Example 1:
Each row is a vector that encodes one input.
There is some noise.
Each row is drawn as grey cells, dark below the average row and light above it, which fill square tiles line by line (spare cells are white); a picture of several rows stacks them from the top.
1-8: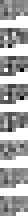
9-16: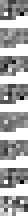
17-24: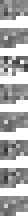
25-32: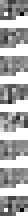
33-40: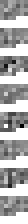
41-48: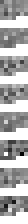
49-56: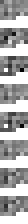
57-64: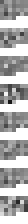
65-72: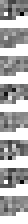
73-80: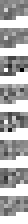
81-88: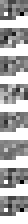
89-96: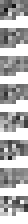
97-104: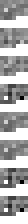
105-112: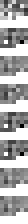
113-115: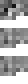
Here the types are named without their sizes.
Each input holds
a node of a tree.
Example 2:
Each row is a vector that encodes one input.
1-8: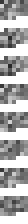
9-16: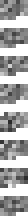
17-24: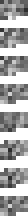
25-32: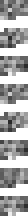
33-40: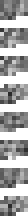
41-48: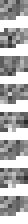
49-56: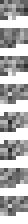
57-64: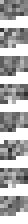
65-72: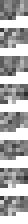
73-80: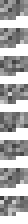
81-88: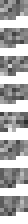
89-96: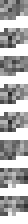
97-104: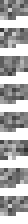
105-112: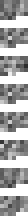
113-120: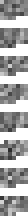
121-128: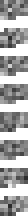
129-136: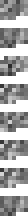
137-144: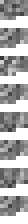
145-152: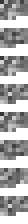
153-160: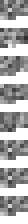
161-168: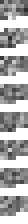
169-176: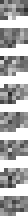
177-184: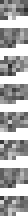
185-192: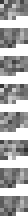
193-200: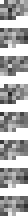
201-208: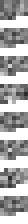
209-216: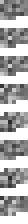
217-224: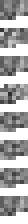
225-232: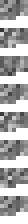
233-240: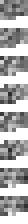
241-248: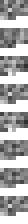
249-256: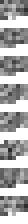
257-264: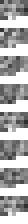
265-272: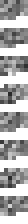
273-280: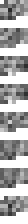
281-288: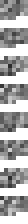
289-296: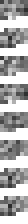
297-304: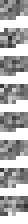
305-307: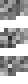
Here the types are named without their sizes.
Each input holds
a point on a line.
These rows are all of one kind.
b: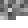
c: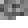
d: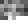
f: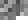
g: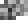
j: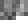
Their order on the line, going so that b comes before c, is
d, b, c, j, f, g.
